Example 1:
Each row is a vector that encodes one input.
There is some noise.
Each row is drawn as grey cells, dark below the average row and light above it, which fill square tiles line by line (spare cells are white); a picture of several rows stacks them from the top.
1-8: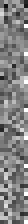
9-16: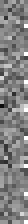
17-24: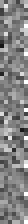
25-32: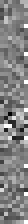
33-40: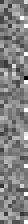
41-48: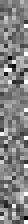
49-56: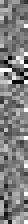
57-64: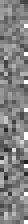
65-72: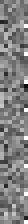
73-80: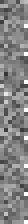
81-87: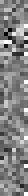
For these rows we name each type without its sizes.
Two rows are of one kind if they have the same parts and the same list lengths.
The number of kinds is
3.
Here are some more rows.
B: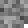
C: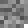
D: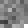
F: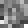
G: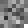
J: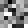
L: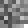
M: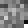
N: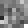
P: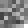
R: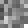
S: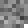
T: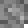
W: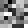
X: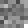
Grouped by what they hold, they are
B, C, F, G, N, R, S, X
D, L, M, P, T
J, W

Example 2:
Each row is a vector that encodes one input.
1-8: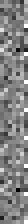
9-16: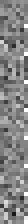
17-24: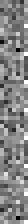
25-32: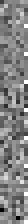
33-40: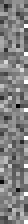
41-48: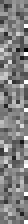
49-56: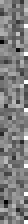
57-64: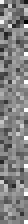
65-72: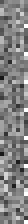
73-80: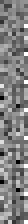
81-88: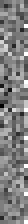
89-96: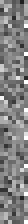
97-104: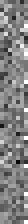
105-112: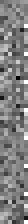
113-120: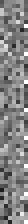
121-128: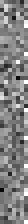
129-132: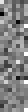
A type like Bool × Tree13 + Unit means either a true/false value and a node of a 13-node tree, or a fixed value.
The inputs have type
Line5 + Line9.
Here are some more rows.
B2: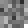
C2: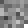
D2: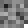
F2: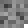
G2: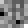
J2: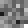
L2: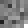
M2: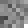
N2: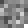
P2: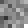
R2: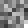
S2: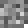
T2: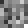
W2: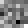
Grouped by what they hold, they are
B2, G2, J2, W2
C2, D2, F2, L2, M2, N2, P2, R2, S2, T2

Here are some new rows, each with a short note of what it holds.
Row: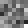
a point on a 5-point line
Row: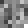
a point on a 9-point line
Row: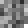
a point on a 5-point line
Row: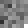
a point on a 9-point line
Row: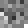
a point on a 5-point line
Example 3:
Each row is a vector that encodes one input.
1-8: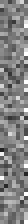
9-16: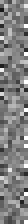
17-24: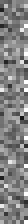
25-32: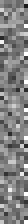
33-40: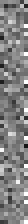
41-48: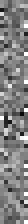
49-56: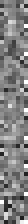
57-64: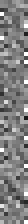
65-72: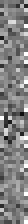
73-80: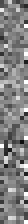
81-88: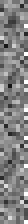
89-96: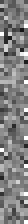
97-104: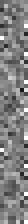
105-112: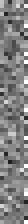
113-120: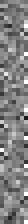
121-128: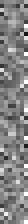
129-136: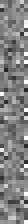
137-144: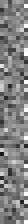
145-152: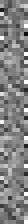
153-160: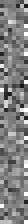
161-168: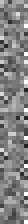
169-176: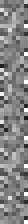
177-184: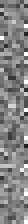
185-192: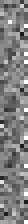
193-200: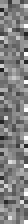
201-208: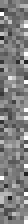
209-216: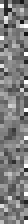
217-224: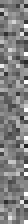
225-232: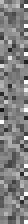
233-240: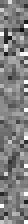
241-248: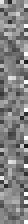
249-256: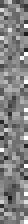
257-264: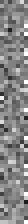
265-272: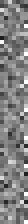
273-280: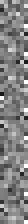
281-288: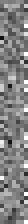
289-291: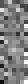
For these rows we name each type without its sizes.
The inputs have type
List(Line).
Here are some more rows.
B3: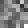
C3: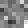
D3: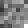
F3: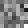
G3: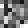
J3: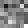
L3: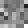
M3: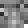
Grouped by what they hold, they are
B3, C3, D3, F3
G3
J3, L3, M3

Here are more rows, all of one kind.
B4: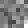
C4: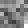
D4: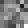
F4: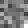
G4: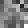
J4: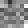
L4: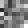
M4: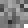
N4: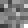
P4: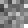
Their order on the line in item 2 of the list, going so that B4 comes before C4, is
G4, D4, B4, F4, C4, N4, J4, L4, M4, P4.
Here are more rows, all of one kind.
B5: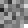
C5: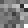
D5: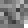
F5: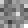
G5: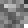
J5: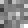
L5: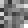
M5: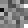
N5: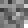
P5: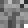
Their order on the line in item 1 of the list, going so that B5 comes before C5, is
L5, M5, B5, J5, F5, N5, D5, G5, P5, C5.
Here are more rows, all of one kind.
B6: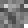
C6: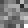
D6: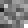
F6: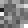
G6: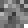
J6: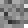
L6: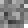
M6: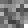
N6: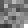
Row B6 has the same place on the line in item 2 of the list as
G6 and M6.
